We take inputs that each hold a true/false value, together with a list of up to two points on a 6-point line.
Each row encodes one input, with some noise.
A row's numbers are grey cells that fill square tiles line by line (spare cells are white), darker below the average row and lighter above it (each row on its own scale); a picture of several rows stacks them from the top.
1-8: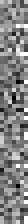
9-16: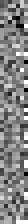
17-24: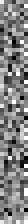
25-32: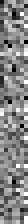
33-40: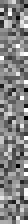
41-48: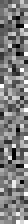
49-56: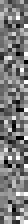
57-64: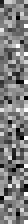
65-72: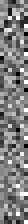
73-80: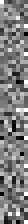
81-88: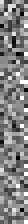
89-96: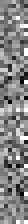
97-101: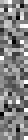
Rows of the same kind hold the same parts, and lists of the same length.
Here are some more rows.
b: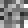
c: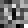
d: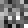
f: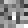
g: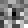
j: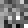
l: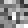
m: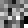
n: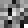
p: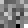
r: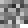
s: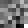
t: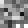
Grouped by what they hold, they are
b
c, d, j, m, n, s
f, g, l, p, r, t

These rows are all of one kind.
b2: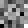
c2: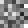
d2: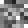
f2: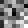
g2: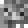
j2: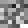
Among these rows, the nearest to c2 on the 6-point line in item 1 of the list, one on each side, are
b2 and g2.
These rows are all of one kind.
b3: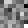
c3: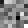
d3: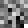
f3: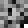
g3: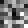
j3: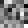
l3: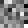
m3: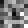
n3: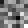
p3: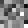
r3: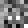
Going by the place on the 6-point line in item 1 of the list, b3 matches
f3, j3 and l3.
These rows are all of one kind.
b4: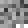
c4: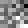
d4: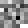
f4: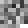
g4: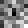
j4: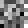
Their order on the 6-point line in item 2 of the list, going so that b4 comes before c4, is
b4, c4, g4, j4, f4, d4.
